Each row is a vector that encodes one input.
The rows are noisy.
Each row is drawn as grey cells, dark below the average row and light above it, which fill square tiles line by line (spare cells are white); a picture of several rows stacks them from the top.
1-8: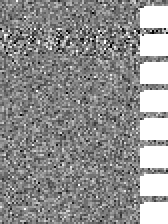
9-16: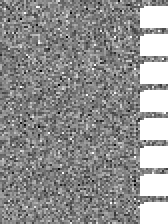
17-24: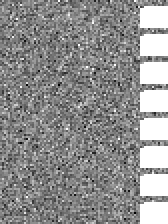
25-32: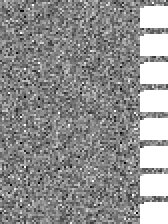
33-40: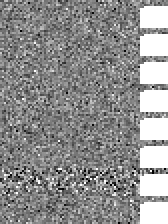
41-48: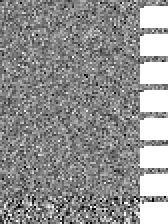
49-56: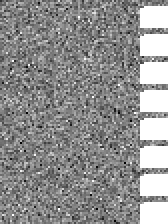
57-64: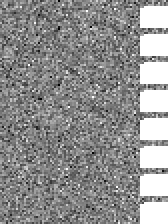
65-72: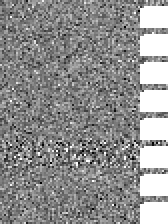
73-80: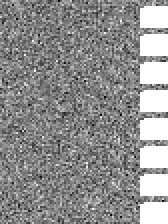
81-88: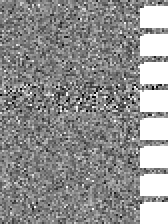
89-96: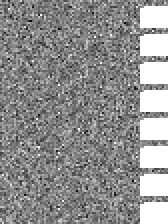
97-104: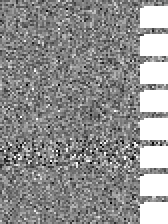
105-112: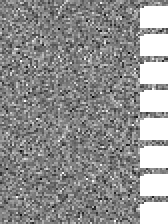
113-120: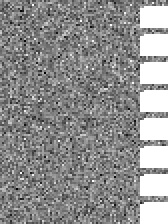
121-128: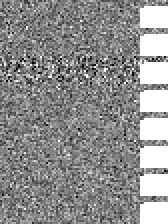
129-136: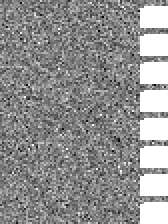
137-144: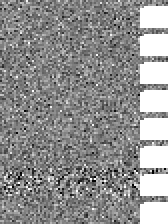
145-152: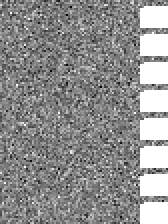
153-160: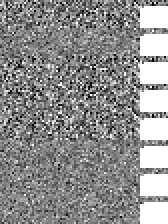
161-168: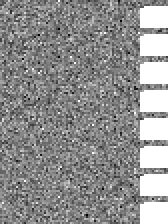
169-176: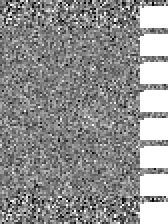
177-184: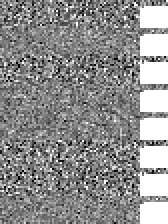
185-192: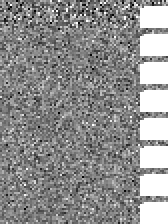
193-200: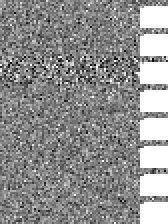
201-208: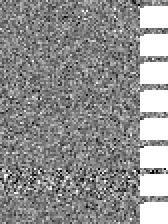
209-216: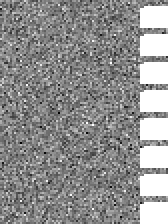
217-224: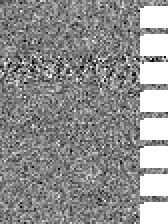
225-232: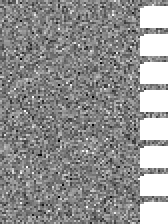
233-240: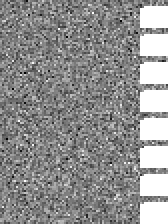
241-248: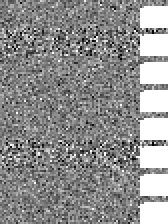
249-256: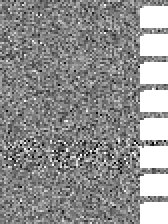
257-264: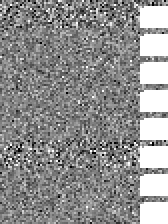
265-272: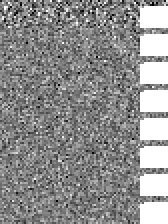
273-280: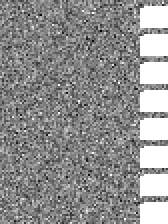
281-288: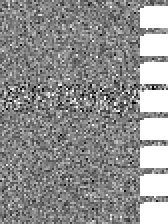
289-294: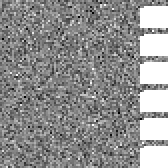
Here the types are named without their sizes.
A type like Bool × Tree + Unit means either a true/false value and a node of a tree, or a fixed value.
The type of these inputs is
(Bool × Bool × Bool × Bool + Unit) × Circle + Label.
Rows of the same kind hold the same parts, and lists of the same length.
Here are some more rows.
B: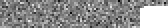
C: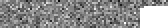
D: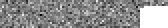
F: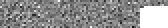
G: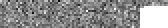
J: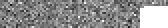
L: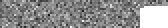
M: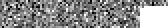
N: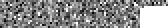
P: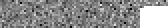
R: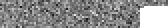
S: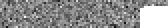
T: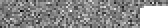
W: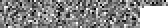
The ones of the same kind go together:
B, C, D, F, G, J, L, R, T
M, N, W
P, S

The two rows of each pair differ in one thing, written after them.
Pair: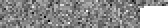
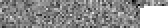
one of the four true/false values
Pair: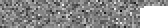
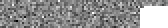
the place on the circle
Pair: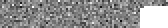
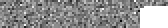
one of the four true/false values
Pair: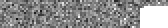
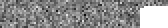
one of the four true/false values
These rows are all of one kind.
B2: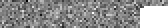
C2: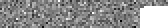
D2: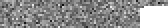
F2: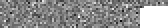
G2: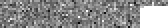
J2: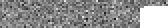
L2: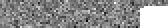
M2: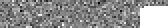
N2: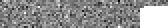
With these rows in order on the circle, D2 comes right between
M2 and N2.
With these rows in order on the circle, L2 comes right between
G2 and J2.
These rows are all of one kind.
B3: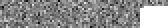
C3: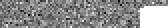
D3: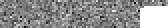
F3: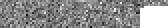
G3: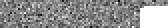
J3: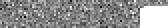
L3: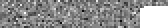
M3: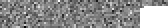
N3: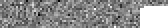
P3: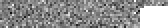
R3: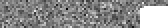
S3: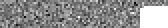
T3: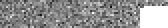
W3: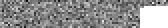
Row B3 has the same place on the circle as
C3, N3 and R3.
